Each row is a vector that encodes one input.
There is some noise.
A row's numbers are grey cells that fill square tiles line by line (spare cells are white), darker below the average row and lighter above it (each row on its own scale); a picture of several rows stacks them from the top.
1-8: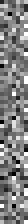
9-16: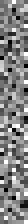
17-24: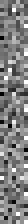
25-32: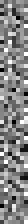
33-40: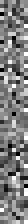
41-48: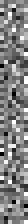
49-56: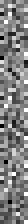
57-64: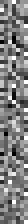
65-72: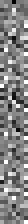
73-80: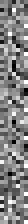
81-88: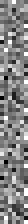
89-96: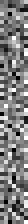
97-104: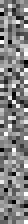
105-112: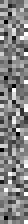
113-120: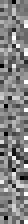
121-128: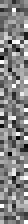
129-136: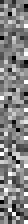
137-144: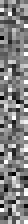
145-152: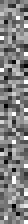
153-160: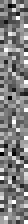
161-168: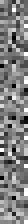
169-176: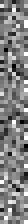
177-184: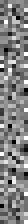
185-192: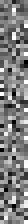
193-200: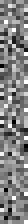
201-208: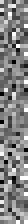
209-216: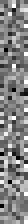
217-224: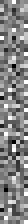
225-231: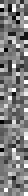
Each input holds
a point on a 9-point circle and four true/false values, together with either a fixed value, or a node of a 9-node tree.
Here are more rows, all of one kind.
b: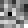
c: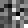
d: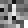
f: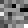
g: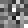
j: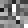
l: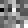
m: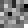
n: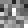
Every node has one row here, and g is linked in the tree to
c and j.
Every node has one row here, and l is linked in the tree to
d.
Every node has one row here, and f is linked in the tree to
m.
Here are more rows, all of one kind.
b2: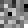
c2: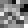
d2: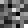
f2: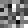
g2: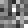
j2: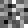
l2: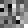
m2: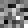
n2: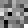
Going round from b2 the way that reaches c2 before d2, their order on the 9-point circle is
b2, g2, c2, f2, l2, n2, j2, m2, d2.
